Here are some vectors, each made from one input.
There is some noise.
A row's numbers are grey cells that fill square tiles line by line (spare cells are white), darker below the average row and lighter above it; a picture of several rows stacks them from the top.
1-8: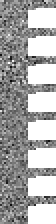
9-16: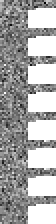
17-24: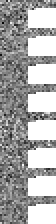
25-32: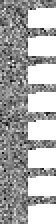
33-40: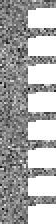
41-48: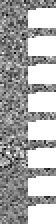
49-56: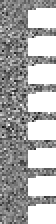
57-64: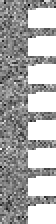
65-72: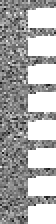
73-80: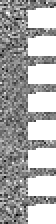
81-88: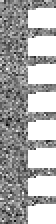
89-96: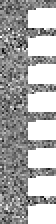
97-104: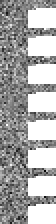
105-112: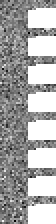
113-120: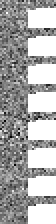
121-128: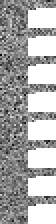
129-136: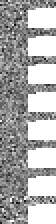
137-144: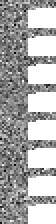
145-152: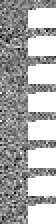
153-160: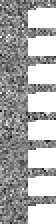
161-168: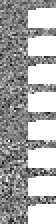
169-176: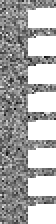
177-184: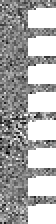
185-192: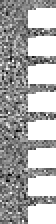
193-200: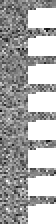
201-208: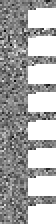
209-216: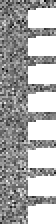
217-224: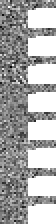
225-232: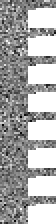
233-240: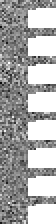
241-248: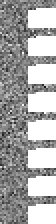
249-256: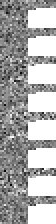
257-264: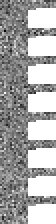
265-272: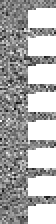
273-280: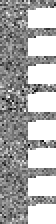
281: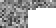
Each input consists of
either a point on a 13-point circle, or a point on a 14-point circle, or a fixed value.
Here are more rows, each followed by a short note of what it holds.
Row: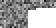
a point on a 13-point circle
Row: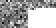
a point on a 14-point circle
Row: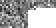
a fixed value
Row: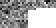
a point on a 13-point circle
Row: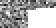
a point on a 14-point circle
